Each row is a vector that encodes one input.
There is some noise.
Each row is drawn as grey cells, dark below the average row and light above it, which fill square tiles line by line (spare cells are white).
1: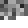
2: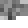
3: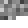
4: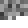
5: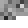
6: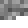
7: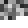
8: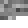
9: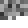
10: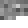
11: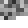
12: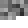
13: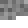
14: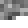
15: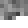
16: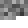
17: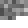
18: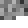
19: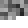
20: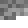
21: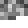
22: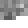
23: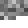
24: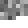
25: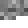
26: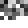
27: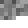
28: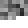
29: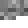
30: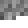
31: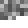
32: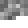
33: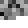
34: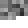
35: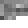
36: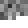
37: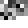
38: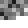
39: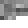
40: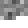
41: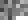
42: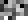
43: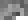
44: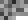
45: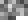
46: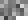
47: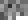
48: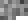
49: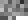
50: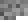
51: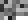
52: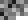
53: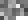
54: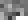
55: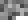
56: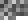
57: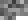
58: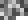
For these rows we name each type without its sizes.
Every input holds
a list of points on a line.
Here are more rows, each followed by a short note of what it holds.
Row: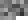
the empty list
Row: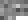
a list of one item
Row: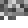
a list of one item
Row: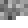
a list of two items
